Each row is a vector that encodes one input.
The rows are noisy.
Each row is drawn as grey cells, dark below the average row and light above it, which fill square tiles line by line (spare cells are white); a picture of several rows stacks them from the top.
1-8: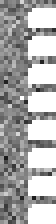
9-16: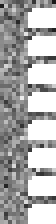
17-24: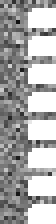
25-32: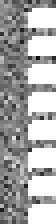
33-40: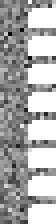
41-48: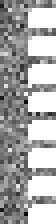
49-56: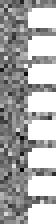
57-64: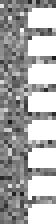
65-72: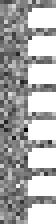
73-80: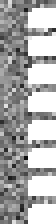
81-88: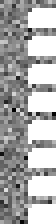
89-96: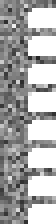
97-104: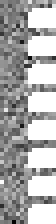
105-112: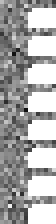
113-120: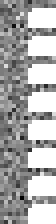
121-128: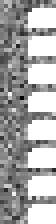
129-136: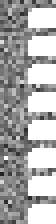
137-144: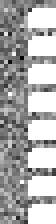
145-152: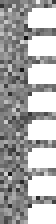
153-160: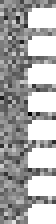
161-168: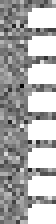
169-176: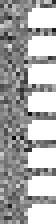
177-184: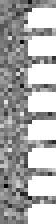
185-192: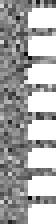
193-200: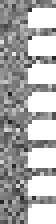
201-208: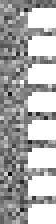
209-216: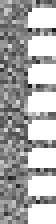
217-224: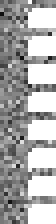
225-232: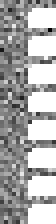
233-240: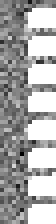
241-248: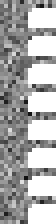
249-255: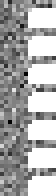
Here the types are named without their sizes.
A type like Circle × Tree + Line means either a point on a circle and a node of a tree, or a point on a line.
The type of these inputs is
Label × Label × (Label + Line).
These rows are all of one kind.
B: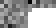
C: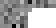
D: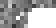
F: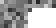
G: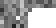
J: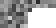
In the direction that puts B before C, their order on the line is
G, B, D, J, C, F.
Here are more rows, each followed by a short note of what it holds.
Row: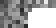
three labels
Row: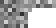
three labels
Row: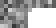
three labels
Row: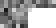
three labels
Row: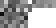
three labels
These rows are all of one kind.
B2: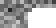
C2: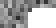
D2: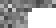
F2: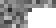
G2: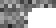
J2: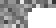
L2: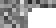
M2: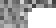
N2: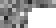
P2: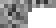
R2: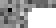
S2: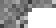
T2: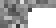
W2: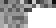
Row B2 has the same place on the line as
F2, M2 and R2.
